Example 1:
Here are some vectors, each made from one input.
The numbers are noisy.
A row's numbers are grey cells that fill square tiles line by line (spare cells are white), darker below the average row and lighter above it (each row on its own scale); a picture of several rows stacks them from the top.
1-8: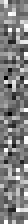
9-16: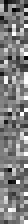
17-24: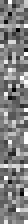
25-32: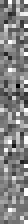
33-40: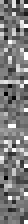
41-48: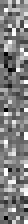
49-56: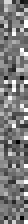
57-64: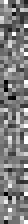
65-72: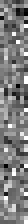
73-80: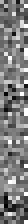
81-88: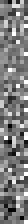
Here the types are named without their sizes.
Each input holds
a label.
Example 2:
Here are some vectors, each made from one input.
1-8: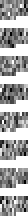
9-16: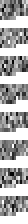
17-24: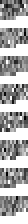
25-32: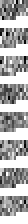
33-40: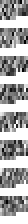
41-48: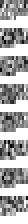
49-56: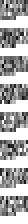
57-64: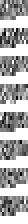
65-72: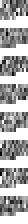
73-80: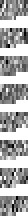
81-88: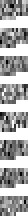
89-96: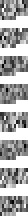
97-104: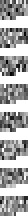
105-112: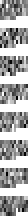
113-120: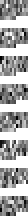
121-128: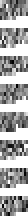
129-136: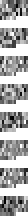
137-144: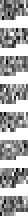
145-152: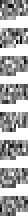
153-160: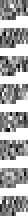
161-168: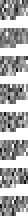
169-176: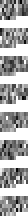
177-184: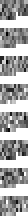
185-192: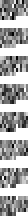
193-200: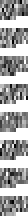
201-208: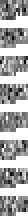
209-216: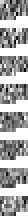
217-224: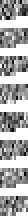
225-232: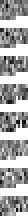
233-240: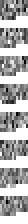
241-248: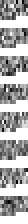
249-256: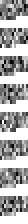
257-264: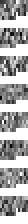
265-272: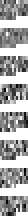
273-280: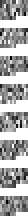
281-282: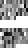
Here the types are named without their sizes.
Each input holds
five true/false values.
